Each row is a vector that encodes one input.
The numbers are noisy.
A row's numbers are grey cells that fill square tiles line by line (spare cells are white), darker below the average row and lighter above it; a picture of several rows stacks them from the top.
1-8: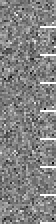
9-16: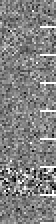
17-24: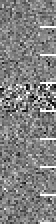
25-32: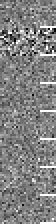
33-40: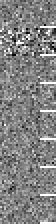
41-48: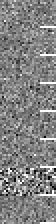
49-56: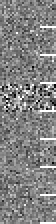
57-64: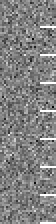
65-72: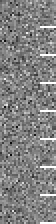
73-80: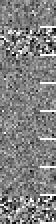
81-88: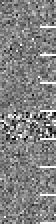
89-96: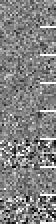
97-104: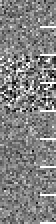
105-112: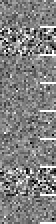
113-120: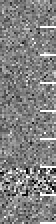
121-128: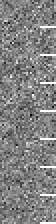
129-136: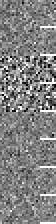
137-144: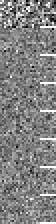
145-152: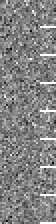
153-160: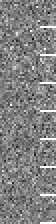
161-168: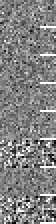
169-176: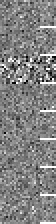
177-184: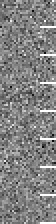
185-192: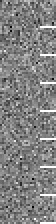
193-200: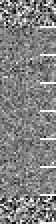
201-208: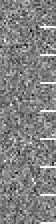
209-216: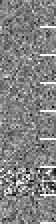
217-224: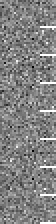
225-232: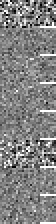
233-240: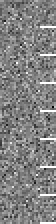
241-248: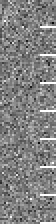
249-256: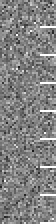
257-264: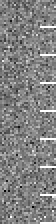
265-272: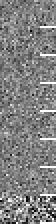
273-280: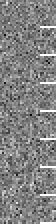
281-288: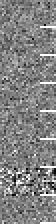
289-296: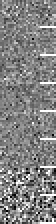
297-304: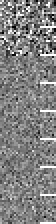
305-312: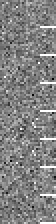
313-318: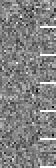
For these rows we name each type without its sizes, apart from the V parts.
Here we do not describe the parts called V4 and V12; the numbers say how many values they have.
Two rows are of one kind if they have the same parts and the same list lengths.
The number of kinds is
3.
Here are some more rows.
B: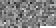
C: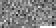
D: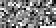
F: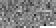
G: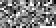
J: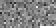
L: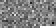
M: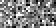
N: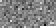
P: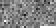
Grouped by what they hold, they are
B, F, J, N
C, L, P
D, G, M

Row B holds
a true/false value, a value of V4 and a value of V12.
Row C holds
a node of a tree, a true/false value and a value of V12.
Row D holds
a label.
